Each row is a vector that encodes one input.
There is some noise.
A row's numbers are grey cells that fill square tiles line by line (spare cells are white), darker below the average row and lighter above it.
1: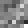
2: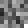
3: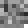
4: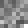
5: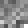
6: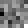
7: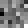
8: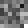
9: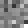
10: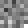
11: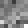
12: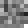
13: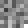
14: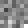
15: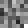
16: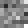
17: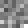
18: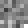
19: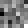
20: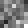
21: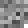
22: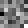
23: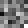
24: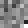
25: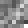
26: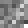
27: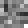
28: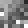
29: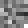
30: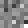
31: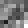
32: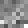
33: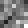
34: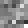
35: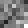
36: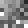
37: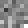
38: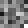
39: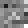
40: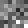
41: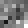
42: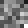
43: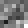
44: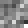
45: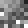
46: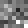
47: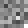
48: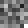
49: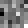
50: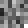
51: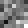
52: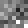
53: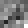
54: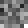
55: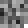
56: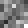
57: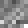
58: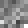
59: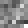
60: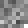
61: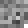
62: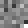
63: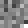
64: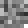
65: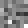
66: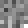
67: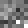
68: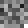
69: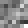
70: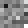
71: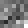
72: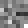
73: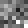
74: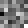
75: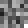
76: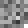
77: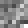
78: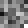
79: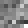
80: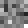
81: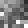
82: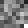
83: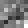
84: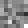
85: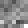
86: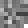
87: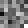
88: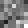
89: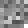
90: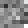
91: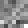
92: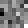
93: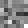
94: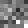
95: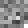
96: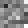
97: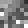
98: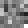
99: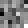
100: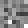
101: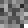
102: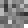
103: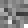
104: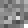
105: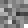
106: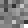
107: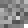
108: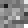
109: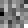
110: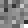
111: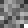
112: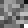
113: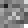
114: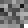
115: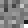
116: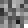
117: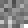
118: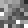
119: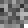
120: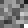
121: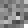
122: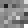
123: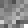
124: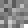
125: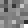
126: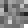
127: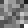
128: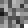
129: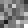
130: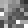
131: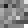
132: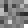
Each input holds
either a point on a 9-point line, or three true/false values.
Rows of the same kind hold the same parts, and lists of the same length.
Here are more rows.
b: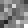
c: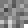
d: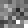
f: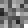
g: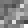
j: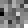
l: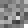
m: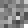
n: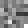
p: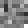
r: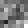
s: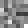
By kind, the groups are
b, d, f, j, r
c, g, l, m, n, p, s

